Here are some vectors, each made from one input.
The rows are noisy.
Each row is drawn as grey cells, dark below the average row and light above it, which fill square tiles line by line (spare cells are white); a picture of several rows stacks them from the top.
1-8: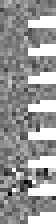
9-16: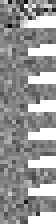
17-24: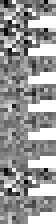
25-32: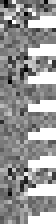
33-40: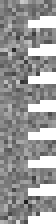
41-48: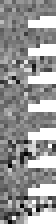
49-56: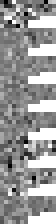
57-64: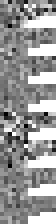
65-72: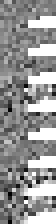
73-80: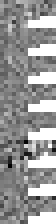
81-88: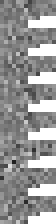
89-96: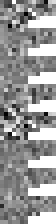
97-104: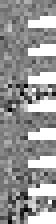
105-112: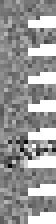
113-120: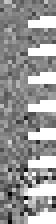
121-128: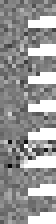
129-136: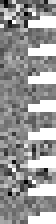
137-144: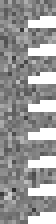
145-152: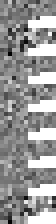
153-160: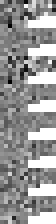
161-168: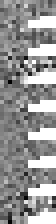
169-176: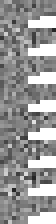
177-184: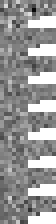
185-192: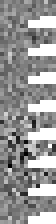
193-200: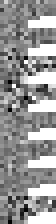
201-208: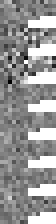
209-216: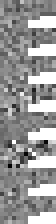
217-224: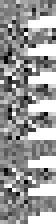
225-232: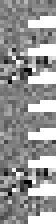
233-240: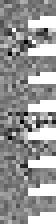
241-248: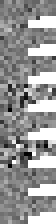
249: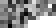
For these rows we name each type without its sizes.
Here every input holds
either a label and a node of a tree, or a point on a line.
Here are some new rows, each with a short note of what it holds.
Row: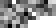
a point on a line
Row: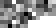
a point on a line
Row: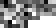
a point on a line
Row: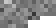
a label and a node of a tree
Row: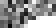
a point on a line
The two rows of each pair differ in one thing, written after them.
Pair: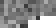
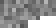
the label
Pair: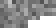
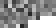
the node of the tree
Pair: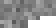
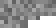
the label
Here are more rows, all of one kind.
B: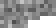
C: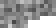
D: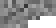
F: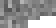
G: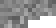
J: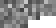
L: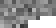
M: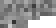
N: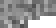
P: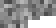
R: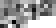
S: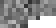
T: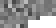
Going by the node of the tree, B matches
C, F, R and T.
